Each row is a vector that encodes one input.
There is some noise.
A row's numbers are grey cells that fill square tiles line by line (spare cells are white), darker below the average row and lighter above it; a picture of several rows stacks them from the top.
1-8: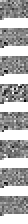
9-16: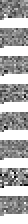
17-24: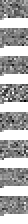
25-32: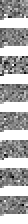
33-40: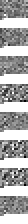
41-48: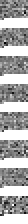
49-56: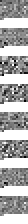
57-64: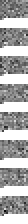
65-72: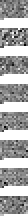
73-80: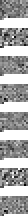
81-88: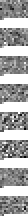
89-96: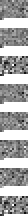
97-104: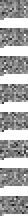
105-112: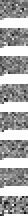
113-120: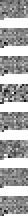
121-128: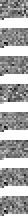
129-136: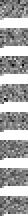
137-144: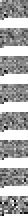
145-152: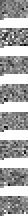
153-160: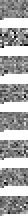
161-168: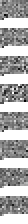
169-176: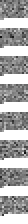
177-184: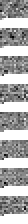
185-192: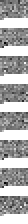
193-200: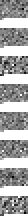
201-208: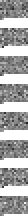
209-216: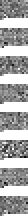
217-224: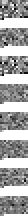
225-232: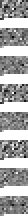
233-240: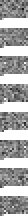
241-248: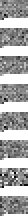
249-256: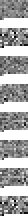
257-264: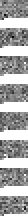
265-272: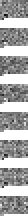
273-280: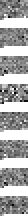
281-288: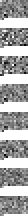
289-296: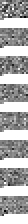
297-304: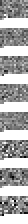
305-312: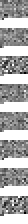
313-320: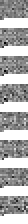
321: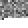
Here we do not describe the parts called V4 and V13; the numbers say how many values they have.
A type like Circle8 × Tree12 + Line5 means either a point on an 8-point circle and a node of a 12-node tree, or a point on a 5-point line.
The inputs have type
(Bool × V13 + Unit) × Line10 + V4.
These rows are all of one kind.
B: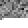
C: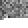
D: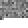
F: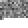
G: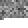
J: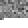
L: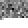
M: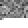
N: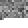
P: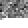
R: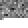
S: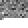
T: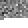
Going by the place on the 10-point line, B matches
G, J, M and N.
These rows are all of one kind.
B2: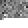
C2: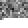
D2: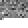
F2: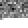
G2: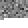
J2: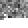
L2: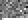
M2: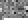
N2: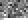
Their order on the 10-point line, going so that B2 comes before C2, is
J2, N2, L2, B2, G2, M2, D2, F2, C2.
